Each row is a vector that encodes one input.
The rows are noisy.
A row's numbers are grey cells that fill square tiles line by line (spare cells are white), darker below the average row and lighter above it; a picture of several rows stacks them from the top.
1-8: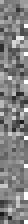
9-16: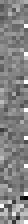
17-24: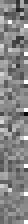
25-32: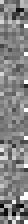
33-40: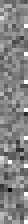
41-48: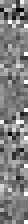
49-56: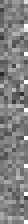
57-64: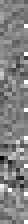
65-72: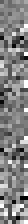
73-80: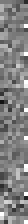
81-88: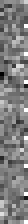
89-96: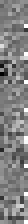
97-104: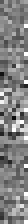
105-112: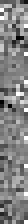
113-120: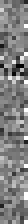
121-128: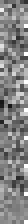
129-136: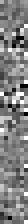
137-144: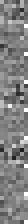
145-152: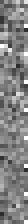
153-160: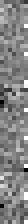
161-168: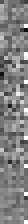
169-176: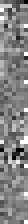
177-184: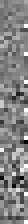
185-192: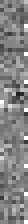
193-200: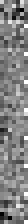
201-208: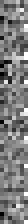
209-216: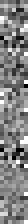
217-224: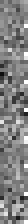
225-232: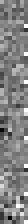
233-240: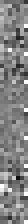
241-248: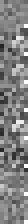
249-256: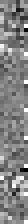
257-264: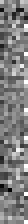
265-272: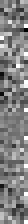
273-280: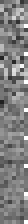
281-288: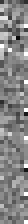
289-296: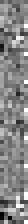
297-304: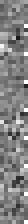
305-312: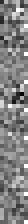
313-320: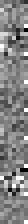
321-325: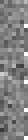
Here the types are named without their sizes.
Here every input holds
a point on a line, together with either a point on a circle, or a fixed value.
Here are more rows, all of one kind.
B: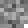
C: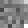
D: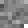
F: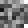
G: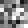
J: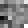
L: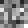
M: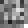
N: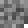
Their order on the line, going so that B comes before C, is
F, D, B, J, N, G, C, L, M.
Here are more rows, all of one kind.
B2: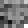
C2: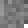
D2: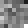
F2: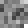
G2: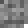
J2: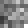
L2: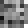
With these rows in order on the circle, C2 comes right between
G2 and L2.
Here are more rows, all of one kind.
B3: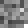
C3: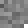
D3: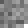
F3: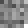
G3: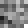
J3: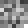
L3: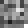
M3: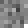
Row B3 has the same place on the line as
D3 and M3.
